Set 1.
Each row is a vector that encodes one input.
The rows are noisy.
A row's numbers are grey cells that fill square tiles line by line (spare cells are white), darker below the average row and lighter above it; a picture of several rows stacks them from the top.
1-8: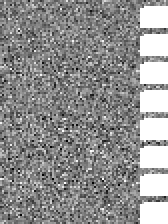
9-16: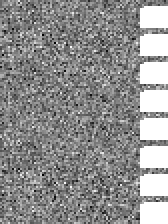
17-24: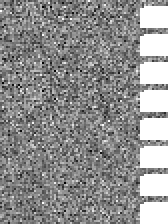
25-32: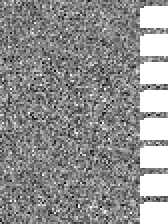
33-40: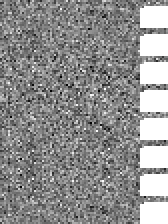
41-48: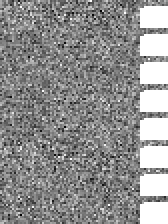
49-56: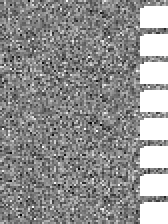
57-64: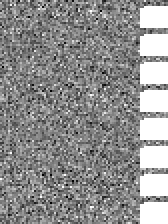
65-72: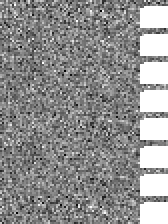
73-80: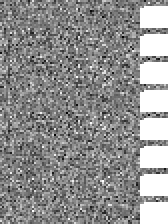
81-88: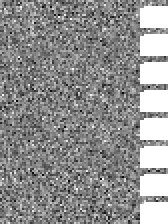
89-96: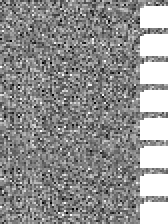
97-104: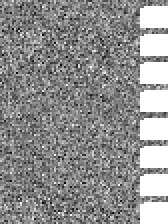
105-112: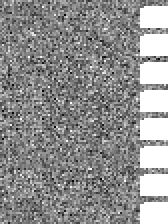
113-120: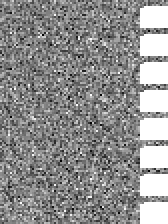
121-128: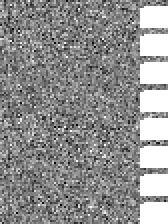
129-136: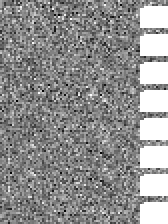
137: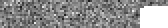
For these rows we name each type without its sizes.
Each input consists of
a true/false value, together with either a point on a line, or a node of a tree.
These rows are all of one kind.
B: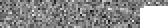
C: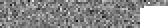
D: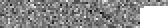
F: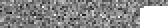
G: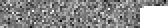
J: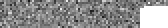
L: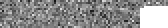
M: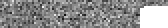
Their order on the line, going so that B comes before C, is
G, B, L, J, C, M, F, D.
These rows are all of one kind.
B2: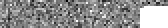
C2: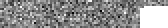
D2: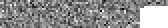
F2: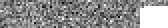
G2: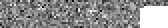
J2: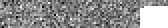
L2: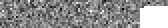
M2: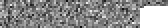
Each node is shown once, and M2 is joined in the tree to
L2.
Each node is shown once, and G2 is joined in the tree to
J2.
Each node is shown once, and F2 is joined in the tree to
B2 and L2.
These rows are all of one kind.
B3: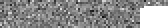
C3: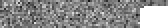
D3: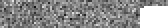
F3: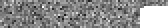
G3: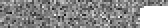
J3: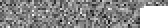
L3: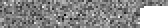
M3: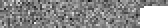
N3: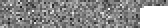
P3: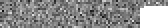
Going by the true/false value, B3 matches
J3 and P3.
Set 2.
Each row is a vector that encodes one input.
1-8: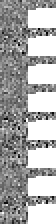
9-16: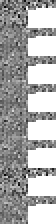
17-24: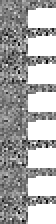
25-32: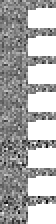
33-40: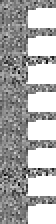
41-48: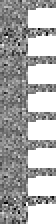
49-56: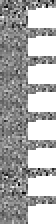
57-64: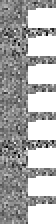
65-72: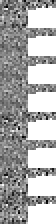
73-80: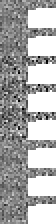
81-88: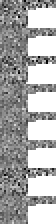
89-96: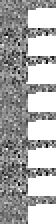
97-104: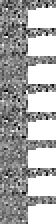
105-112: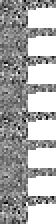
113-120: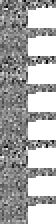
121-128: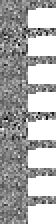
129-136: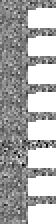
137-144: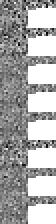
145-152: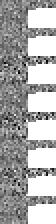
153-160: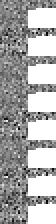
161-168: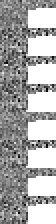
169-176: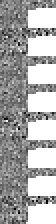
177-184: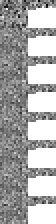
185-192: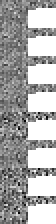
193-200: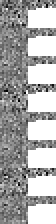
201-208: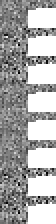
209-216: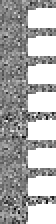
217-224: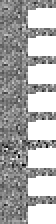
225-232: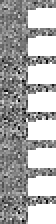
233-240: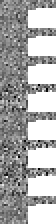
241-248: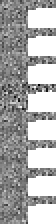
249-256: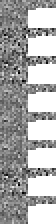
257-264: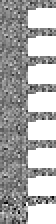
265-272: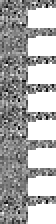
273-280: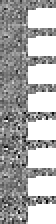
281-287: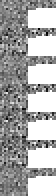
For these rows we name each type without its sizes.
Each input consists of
either a point on a circle and a true/false value, or a point on a line.
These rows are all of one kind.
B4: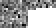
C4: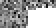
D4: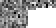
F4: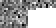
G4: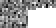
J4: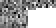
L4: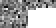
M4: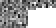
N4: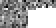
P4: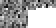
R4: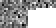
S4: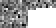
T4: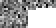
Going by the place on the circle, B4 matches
L4 and S4.
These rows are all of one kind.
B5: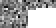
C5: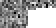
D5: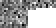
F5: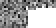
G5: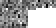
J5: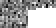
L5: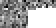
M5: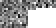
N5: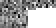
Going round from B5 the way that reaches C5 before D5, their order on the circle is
B5, L5, G5, J5, N5, C5, F5, M5, D5.
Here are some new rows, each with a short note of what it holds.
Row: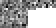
a point on a circle and a true/false value
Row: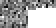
a point on a circle and a true/false value
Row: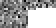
a point on a circle and a true/false value
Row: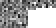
a point on a circle and a true/false value
